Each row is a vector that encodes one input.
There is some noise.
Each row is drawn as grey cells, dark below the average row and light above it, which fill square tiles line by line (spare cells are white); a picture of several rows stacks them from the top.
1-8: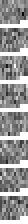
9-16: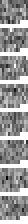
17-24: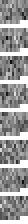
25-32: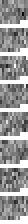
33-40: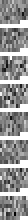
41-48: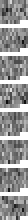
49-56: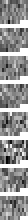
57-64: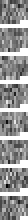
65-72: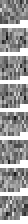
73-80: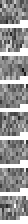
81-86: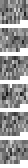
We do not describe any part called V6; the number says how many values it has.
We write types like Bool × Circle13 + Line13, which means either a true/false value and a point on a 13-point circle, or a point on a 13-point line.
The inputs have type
Bool × V6 + Tree9.
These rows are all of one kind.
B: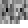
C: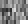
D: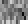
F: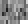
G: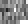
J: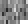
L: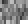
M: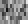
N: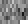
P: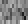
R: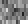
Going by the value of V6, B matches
D and P.
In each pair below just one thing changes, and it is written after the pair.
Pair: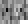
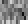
the true/false value
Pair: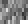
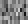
the true/false value
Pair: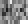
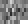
the true/false value
